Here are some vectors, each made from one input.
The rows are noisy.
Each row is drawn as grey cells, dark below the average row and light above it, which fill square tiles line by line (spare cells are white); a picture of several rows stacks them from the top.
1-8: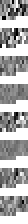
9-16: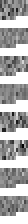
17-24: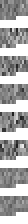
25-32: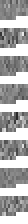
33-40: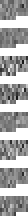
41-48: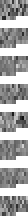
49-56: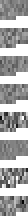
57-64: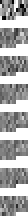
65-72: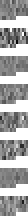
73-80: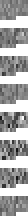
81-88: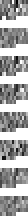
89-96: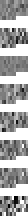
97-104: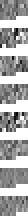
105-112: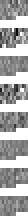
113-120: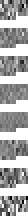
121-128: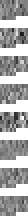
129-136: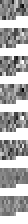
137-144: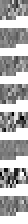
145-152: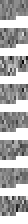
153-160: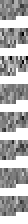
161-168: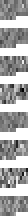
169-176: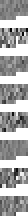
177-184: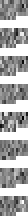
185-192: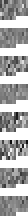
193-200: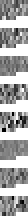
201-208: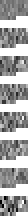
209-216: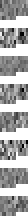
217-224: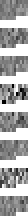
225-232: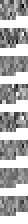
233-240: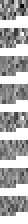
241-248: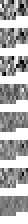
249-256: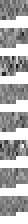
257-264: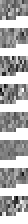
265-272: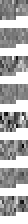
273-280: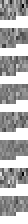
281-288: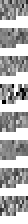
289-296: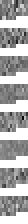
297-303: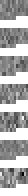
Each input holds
one of 5 labels, together with either a point on a 6-point circle and a true/false value, or a fixed value.
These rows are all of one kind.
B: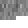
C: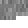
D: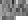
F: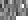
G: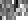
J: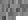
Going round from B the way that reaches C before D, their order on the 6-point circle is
B, F, C, J, D, G.
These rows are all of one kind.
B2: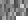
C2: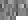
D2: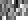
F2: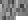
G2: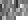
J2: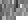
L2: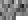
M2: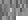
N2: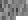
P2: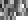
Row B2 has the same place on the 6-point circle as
C2, G2, J2 and N2.
